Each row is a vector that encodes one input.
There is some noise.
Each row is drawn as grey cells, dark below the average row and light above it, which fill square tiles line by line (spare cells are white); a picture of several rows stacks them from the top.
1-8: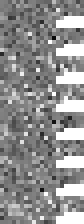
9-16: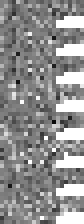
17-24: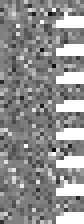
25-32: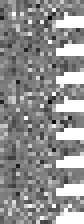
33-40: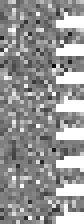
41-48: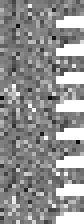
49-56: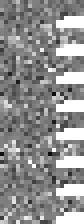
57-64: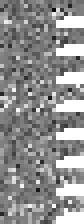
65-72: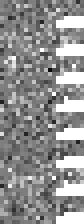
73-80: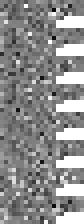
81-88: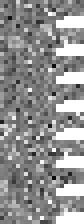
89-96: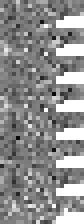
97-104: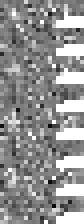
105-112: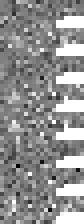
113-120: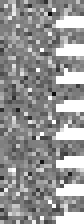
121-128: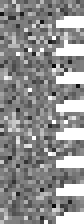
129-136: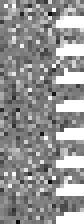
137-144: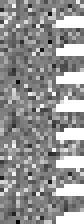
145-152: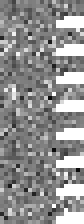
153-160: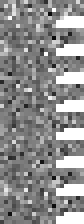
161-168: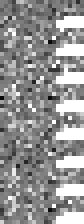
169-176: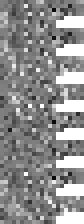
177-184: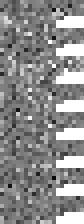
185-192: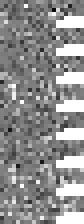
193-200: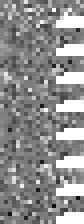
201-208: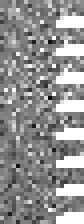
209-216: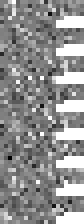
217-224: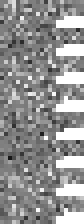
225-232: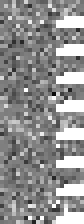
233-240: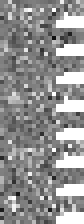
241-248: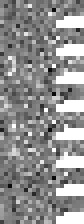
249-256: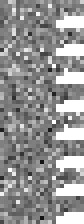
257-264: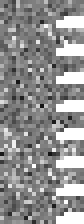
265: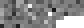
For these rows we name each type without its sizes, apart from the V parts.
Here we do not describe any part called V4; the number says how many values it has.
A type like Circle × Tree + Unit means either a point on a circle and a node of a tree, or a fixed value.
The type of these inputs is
(Circle + V4) × List(Line).
